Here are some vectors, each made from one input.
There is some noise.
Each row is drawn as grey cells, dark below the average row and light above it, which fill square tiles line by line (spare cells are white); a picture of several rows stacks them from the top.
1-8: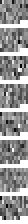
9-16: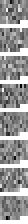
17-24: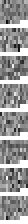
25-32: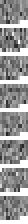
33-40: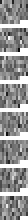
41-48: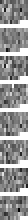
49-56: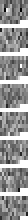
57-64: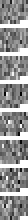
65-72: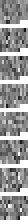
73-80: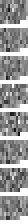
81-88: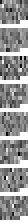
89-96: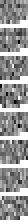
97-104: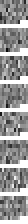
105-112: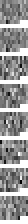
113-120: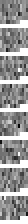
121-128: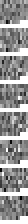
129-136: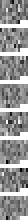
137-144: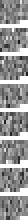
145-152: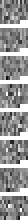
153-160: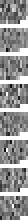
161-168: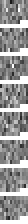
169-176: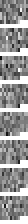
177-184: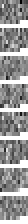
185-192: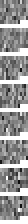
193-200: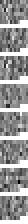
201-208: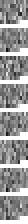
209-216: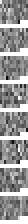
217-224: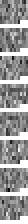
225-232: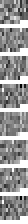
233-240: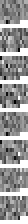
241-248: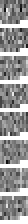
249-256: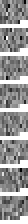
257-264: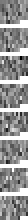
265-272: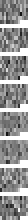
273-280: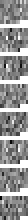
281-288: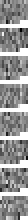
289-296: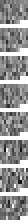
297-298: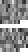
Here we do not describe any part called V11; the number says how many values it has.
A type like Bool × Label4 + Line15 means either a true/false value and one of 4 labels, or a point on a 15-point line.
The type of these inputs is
Bool × Bool × Bool × V11 + Line9.
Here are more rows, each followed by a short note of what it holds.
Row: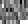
three true/false values and a value of V11
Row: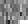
a point on a 9-point line
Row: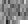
a point on a 9-point line
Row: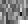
a point on a 9-point line
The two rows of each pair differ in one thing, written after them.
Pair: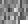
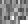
one of the three true/false values
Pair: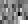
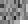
one of the three true/false values
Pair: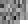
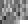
one of the three true/false values
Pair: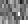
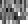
the value of V11
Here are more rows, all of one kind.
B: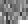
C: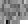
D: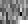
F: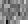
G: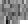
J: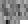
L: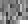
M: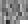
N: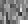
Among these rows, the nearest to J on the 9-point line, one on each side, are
C and M.
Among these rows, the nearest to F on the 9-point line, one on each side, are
C and G.
